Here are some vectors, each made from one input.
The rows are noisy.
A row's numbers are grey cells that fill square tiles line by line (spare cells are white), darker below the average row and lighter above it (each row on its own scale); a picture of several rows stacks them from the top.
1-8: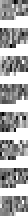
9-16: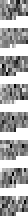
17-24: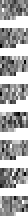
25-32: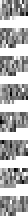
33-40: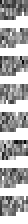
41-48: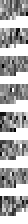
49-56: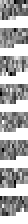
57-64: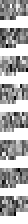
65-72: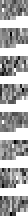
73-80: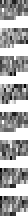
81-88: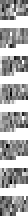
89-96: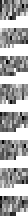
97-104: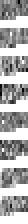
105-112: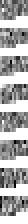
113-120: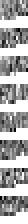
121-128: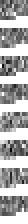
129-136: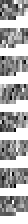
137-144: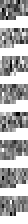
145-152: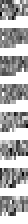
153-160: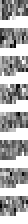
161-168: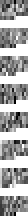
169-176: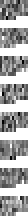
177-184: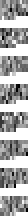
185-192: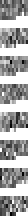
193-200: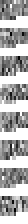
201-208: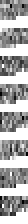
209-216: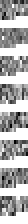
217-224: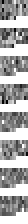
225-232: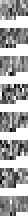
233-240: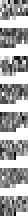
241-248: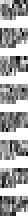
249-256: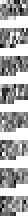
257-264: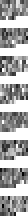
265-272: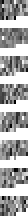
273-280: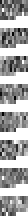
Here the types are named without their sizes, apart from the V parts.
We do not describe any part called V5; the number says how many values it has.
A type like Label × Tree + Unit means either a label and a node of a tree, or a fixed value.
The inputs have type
List(Label × V5).
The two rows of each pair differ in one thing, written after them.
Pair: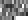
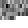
the label in item 1 of the list
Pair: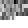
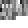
the value of V5 in item 1 of the list
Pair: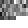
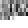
the value of V5 in item 1 of the list
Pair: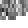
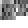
the value of V5 in item 1 of the list
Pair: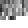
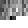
the value of V5 in item 1 of the list
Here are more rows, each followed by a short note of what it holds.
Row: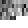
a list of three items
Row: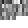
a list of three items
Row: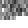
a list of one item
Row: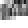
a list of two items
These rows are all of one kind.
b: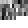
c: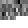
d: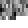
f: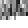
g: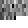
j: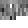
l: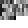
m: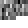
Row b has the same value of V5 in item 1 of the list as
c and m.
